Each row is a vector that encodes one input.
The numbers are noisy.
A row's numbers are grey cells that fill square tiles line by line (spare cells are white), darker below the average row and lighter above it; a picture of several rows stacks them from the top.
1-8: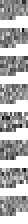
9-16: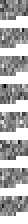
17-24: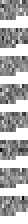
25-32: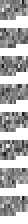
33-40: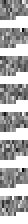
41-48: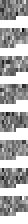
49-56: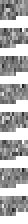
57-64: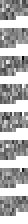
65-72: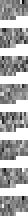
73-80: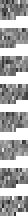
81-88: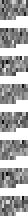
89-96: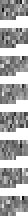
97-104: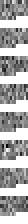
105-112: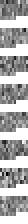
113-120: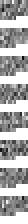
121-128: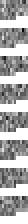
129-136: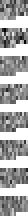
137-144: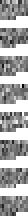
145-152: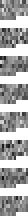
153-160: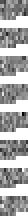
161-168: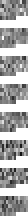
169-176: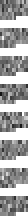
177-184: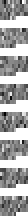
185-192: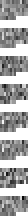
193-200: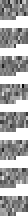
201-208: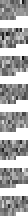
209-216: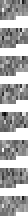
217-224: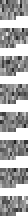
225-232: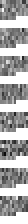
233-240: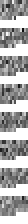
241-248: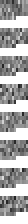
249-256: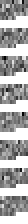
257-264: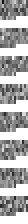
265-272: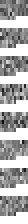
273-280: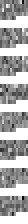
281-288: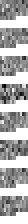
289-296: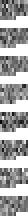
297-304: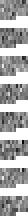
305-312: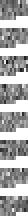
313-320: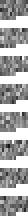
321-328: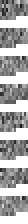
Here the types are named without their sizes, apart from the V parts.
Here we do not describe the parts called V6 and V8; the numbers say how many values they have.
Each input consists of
either a point on a circle and a value of V8, or a fixed value, or a node of a tree and a value of V6.
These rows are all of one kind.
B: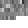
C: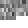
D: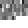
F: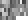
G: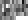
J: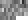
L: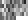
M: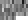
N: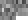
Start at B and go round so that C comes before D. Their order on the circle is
B, C, J, D, F, L, M, G, N.
